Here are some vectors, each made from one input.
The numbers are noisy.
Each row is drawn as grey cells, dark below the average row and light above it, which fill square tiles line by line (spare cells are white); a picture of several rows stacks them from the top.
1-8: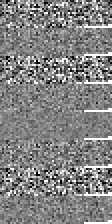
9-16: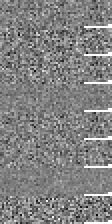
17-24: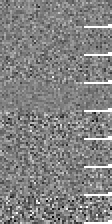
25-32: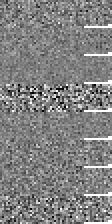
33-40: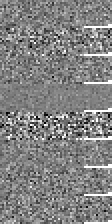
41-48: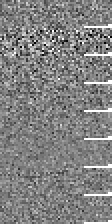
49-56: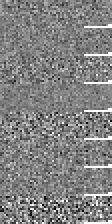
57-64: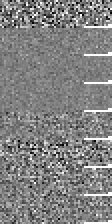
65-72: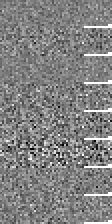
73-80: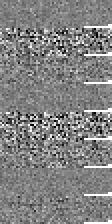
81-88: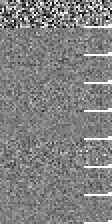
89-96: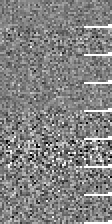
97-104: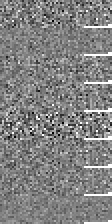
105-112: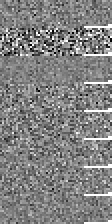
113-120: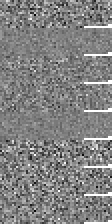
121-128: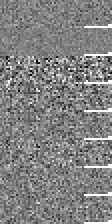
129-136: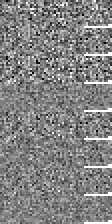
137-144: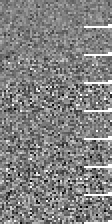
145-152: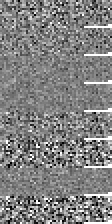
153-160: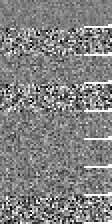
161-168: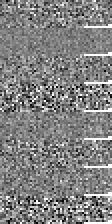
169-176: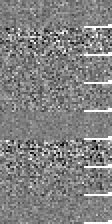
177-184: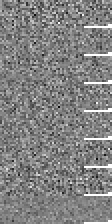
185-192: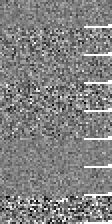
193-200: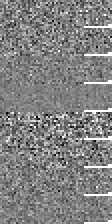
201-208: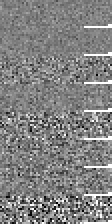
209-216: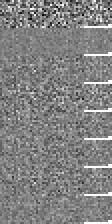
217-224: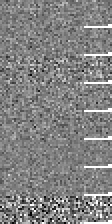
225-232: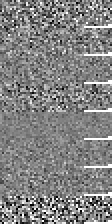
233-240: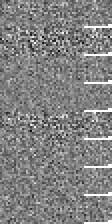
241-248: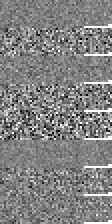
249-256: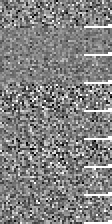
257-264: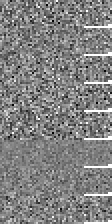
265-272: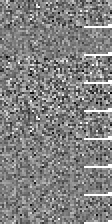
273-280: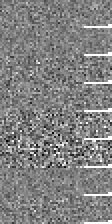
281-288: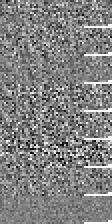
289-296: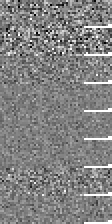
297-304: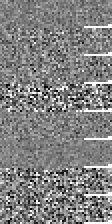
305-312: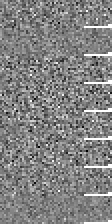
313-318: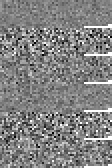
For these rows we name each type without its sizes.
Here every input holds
a point on a line and a true/false value, together with either a point on a circle, or a fixed value.
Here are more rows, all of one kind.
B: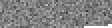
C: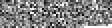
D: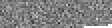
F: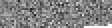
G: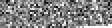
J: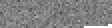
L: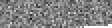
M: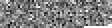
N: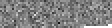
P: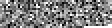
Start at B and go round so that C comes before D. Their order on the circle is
B, C, J, M, G, F, L, D, N, P.
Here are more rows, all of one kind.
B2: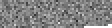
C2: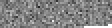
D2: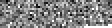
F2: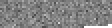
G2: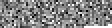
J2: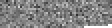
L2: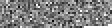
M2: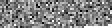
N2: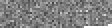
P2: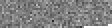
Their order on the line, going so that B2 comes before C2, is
J2, F2, M2, N2, B2, P2, L2, D2, C2, G2.
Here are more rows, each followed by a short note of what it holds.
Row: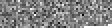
a point on a line and a true/false value
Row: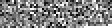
a point on a line and a true/false value
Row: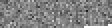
a point on a line and a true/false value
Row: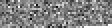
a point on a circle, a point on a line and a true/false value
